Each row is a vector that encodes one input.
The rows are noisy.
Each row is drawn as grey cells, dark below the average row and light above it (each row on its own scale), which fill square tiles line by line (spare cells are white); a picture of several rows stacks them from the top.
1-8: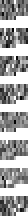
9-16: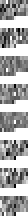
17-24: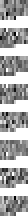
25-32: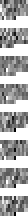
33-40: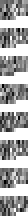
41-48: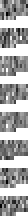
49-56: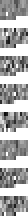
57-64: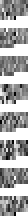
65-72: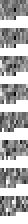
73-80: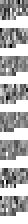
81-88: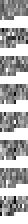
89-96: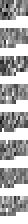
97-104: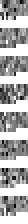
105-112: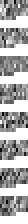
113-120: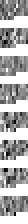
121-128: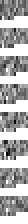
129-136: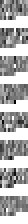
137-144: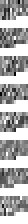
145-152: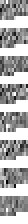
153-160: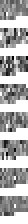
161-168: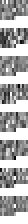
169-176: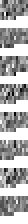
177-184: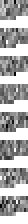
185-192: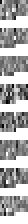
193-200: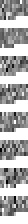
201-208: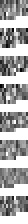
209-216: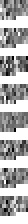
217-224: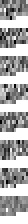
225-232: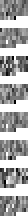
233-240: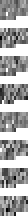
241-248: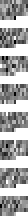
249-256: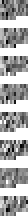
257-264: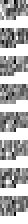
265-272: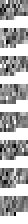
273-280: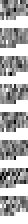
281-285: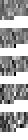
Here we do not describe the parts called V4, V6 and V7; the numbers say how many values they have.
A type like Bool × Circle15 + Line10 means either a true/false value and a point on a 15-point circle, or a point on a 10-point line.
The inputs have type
(Bool × V7 + Line5) × (Tree9 + V6) + V4.
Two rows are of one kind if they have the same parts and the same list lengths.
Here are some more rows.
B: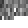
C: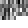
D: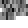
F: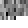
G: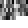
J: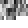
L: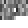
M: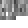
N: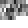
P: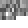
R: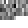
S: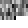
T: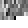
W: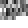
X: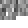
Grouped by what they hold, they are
B
C, G
D, N, W
F, J, S, T
L, M, P, R, X

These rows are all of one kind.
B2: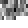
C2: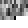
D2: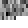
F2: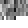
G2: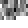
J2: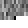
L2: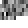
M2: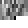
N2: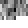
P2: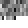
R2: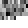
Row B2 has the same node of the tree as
C2, D2, G2 and R2.
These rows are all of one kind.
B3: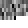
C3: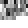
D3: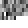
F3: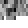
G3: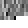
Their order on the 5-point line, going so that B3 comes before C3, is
B3, G3, D3, C3, F3.
